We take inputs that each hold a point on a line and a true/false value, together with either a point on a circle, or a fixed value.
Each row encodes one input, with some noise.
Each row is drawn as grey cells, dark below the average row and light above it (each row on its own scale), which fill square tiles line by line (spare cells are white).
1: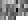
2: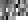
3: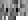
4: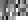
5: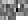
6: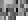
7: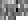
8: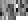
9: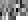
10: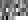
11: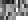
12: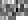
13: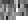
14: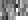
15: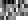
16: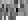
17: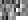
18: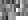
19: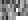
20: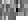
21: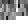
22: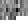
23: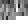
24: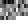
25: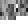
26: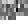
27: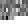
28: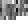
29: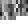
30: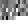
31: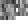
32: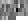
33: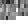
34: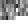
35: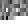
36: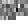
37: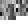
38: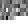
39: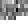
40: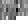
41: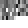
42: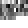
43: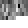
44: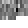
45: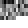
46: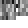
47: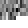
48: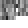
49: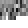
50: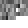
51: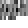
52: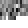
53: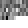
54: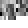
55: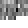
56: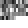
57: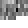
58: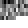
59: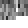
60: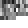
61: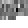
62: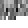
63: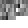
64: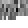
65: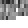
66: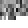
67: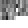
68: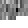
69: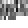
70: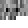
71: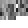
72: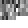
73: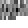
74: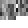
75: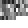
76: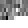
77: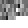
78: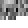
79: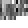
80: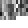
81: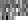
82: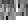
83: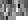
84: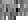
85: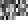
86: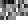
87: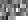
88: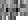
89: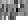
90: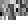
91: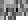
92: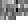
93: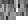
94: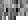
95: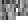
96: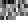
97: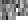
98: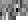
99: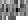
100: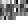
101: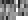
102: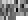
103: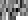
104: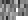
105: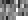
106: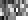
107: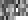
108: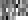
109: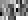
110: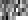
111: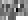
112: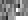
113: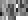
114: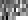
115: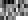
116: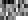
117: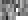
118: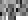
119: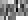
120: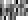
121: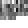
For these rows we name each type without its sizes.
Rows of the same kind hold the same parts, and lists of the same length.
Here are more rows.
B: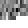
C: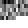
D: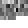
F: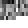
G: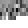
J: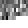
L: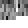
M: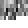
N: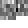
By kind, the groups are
B, C, F, G, L
D, J, M, N

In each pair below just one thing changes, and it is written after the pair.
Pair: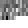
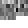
the true/false value
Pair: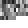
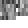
the place on the line
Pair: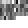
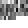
the place on the line
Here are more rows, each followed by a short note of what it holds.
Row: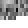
a point on a circle, a point on a line and a true/false value
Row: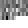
a point on a circle, a point on a line and a true/false value
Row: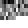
a point on a line and a true/false value
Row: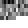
a point on a line and a true/false value
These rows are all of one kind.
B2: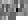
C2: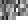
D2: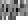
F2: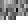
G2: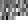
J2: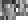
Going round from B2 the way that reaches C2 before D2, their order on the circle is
B2, G2, C2, F2, J2, D2.
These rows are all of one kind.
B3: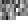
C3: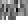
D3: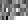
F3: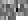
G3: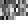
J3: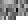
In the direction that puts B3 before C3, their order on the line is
D3, J3, B3, F3, C3, G3.
